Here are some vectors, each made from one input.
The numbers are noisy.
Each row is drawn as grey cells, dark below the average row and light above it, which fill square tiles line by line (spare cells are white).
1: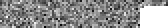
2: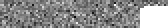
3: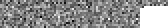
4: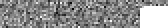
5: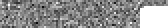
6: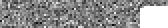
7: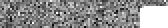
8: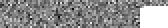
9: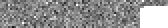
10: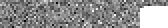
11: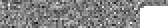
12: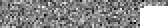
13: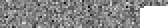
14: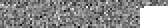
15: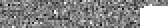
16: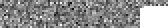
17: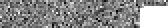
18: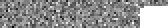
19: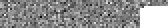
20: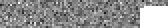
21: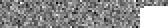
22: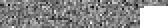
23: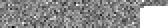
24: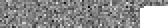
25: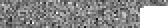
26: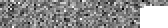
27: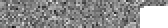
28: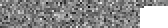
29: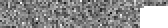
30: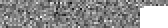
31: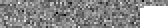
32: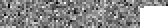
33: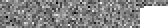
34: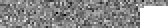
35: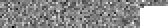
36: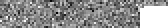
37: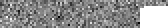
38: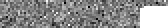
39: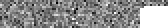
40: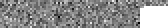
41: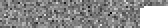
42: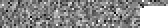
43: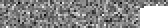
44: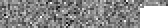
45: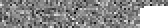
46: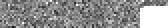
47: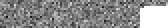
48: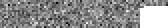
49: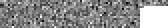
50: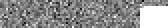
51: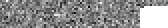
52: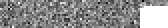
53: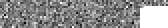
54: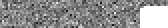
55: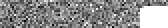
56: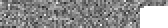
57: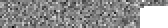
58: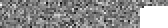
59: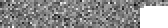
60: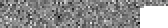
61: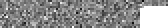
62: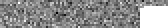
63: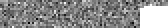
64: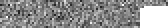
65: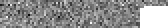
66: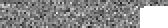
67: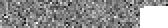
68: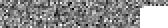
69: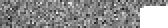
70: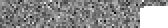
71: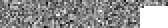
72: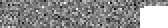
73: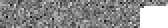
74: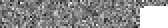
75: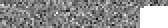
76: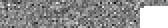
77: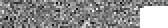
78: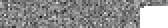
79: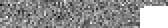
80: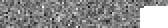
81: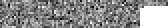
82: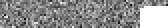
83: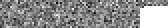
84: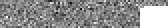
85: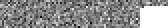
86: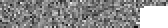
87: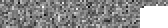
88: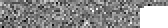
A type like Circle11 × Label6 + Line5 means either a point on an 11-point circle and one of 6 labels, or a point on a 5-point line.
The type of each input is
(Circle9 + Unit) × (Line6 + Tree9).
